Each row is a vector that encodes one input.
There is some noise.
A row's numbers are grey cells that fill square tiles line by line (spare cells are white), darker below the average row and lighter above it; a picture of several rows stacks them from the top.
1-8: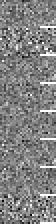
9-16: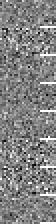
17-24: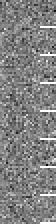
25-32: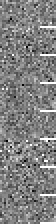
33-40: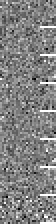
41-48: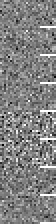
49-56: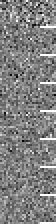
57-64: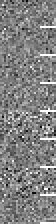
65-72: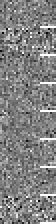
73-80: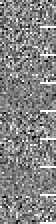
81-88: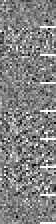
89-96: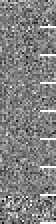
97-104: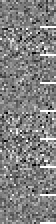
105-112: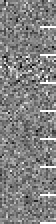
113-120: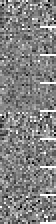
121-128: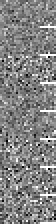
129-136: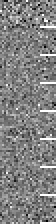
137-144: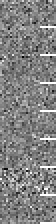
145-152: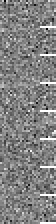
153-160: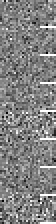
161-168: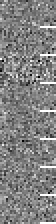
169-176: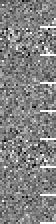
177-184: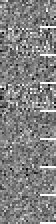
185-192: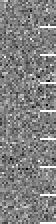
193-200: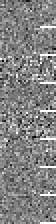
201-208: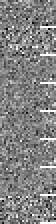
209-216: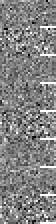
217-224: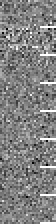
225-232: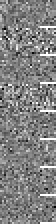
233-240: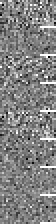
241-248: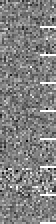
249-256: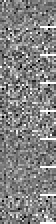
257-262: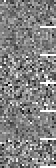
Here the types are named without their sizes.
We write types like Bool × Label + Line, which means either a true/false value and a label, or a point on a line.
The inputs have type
(Bool × Bool × Bool × (Tree + Unit) + Line) × Tree × Tree.
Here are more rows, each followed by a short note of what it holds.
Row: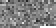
a node of each of two trees and three true/false values
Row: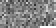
a node of each of two trees and three true/false values
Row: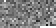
a node of each of two trees and three true/false values
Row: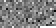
a node of each of three trees and three true/false values
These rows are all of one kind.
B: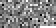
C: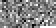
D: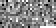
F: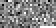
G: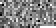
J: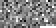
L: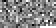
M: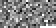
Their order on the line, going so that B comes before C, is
G, B, F, D, J, M, L, C.
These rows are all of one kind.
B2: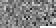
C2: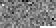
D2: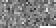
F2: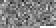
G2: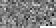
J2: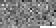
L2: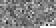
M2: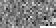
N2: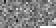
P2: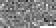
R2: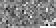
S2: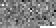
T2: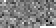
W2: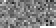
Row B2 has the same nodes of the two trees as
G2, J2, M2 and S2.
